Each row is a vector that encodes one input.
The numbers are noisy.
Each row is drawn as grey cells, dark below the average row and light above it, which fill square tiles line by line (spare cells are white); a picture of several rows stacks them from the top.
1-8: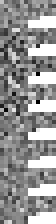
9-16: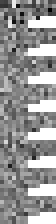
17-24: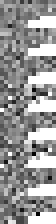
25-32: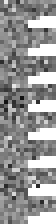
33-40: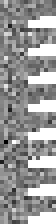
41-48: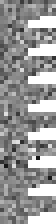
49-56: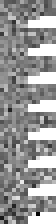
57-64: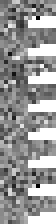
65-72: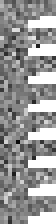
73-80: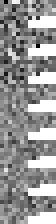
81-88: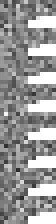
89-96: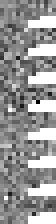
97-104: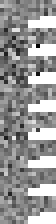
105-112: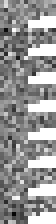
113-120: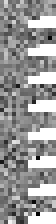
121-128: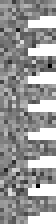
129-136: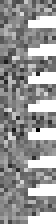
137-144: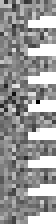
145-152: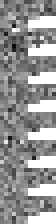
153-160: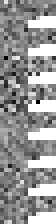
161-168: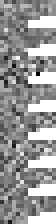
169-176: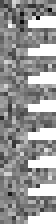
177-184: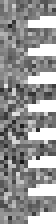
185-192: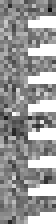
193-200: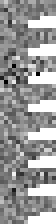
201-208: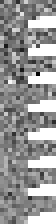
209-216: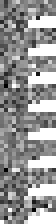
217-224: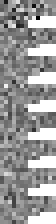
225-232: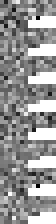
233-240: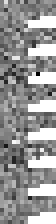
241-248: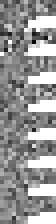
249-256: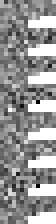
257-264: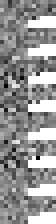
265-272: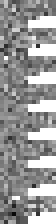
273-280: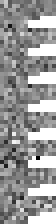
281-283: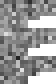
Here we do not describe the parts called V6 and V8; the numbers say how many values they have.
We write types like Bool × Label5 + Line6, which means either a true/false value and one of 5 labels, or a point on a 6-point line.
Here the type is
List3(Line11) + V6 × V8.
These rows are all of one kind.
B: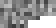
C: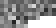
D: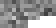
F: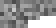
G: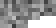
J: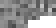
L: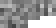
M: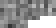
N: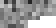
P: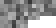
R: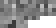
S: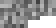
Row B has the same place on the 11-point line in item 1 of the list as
J, L, M and R.
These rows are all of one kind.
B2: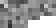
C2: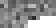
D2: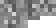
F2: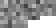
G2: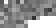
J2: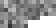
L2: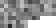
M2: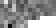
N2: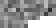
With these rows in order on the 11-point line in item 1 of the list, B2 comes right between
C2 and M2.
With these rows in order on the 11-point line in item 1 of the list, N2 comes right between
D2 and L2.
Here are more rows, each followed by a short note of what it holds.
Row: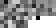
a value of V6 and a value of V8
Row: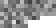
a list of three items
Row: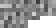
a list of two items
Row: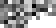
the empty list
